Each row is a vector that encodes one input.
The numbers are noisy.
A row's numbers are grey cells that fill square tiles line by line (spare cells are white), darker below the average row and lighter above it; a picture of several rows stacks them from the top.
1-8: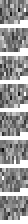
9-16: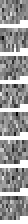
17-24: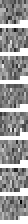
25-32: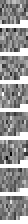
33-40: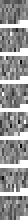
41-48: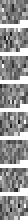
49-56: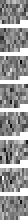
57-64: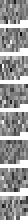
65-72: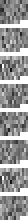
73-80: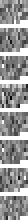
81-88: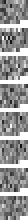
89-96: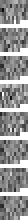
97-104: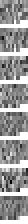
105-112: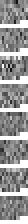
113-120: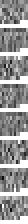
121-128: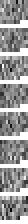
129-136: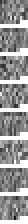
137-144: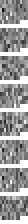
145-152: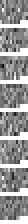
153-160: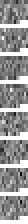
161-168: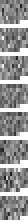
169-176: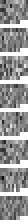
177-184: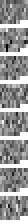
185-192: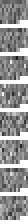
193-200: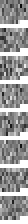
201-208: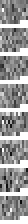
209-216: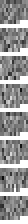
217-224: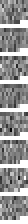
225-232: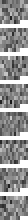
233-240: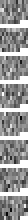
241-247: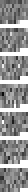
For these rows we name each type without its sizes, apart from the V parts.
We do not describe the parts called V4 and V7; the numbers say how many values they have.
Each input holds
a value of V7, together with either a point on a circle and a point on a line, or a value of V4.
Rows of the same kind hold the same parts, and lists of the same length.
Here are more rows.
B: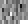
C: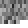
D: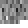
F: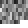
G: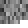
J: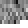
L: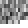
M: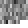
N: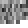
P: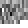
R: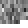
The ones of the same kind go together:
B, C, D, F, J, M, R
G, L, N, P

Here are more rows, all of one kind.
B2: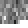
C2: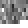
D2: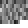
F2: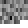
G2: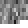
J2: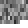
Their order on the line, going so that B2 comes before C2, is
D2, B2, C2, J2, G2, F2.
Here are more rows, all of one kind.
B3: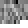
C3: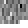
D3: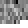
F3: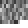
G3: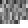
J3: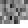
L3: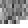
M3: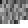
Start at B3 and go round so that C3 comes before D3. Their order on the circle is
B3, L3, J3, F3, M3, G3, C3, D3.
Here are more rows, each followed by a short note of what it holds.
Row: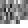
a value of V4 and a value of V7
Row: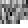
a value of V4 and a value of V7
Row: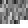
a point on a circle, a point on a line and a value of V7
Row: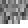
a value of V4 and a value of V7
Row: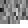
a value of V4 and a value of V7
